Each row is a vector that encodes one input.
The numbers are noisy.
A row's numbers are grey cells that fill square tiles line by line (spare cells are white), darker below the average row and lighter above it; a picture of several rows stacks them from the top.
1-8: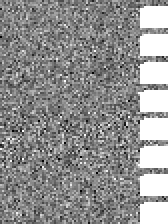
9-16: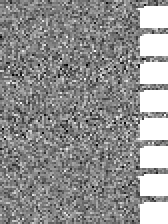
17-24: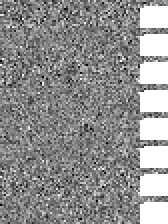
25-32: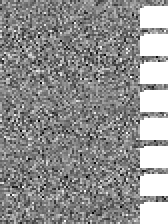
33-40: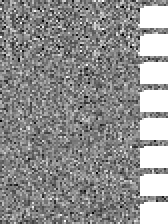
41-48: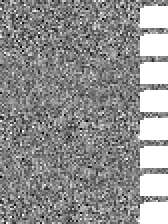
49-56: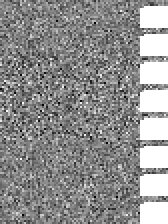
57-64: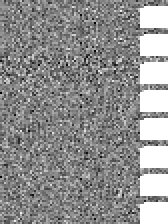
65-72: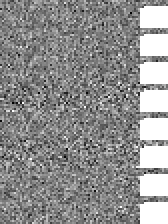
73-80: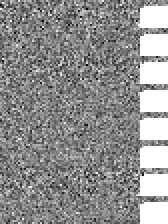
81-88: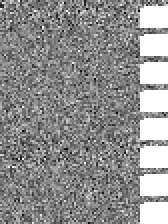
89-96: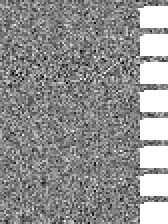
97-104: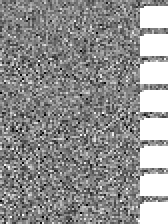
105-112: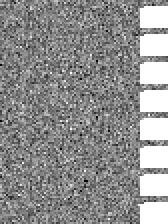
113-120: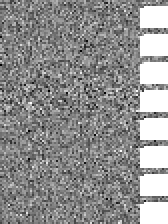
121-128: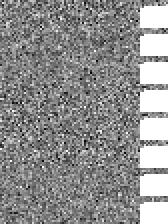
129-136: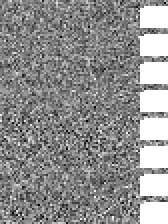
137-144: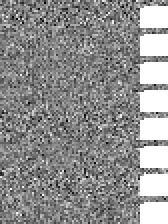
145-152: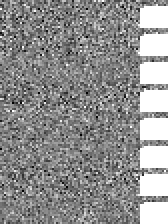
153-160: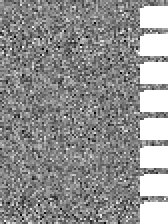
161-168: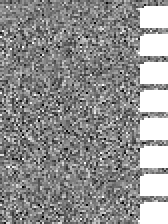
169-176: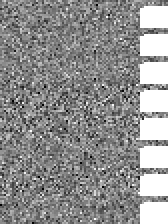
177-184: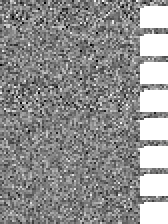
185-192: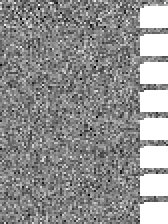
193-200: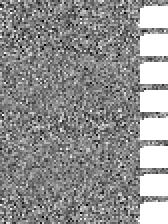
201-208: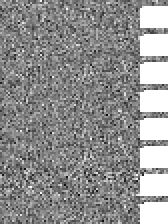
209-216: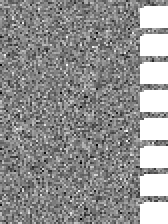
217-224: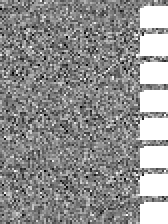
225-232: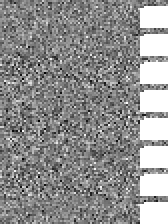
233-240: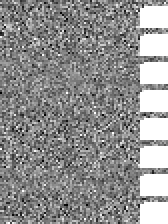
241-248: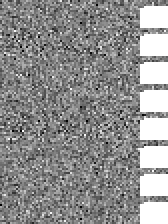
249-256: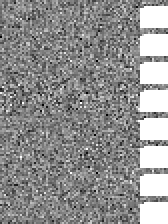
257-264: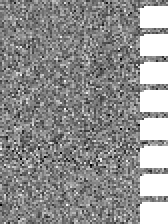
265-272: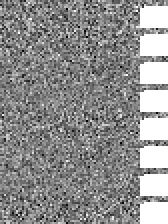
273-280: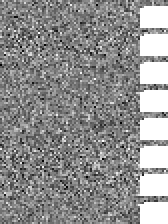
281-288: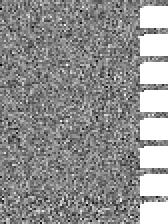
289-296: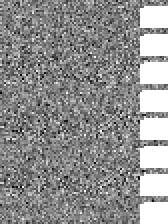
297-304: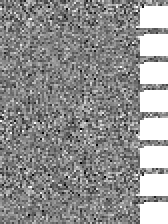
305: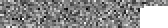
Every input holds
either a point on a 9-point circle, a node of a 10-node tree and a true/false value, or a point on a 10-point circle.
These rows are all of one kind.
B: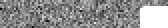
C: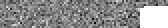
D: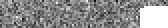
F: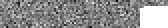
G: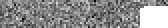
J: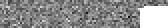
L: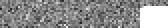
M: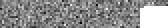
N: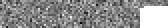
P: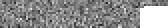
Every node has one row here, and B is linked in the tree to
L and N.
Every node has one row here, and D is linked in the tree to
F and G.
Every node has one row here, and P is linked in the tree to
C.
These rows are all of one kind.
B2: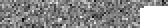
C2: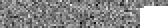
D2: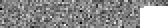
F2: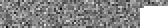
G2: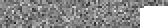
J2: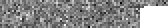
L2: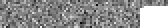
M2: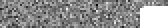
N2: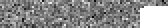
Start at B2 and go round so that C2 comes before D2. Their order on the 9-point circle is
B2, F2, L2, M2, G2, C2, J2, D2, N2.
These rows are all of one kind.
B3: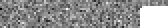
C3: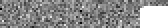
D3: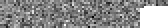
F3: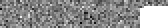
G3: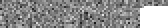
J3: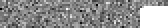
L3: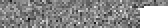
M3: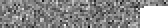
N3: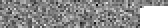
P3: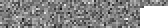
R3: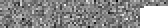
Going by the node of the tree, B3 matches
C3, F3 and G3.
